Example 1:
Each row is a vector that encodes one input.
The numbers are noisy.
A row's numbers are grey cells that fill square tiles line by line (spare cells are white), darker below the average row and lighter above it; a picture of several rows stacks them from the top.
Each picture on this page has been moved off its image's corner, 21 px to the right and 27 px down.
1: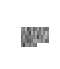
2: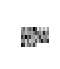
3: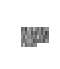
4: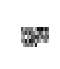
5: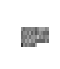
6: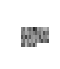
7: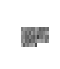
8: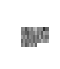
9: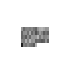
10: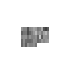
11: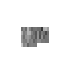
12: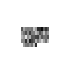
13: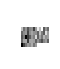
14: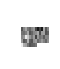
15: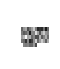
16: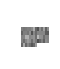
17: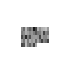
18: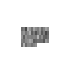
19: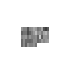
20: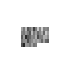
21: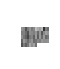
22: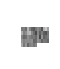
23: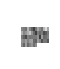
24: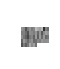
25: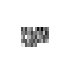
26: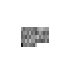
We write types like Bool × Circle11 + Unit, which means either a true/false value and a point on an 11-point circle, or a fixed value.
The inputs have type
Bool × Bool × Bool.
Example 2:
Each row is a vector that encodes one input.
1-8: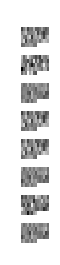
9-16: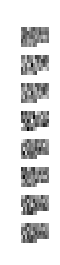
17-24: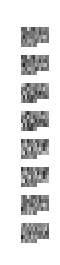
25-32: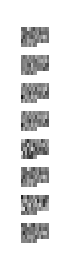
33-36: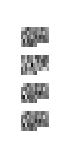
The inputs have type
Line4.
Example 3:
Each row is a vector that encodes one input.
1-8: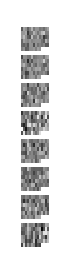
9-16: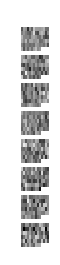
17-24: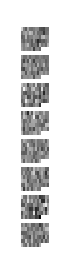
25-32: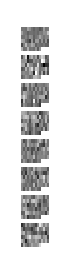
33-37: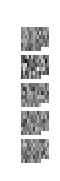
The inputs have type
Label8.
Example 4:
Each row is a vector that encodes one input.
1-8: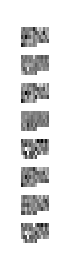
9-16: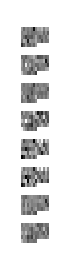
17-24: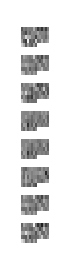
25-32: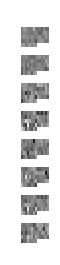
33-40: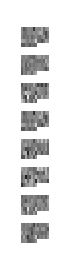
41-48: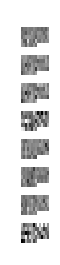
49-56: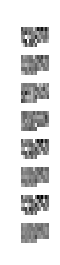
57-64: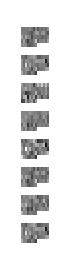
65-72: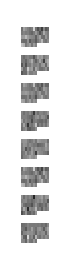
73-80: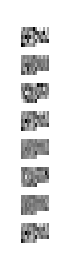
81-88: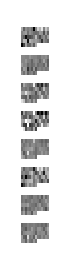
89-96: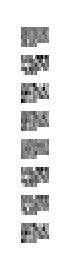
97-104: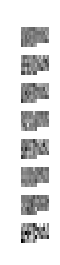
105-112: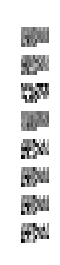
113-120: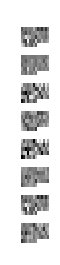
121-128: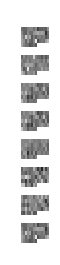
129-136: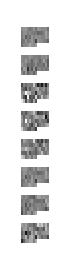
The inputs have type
Bool × Bool × Bool + Unit.
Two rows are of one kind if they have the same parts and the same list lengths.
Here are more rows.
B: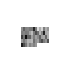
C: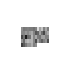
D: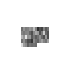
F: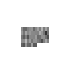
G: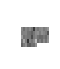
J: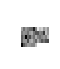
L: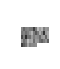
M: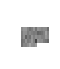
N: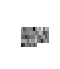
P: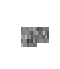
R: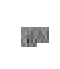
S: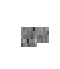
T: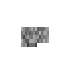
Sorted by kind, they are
B, C, D, F, G, J, L, M, N, P, R, S
T

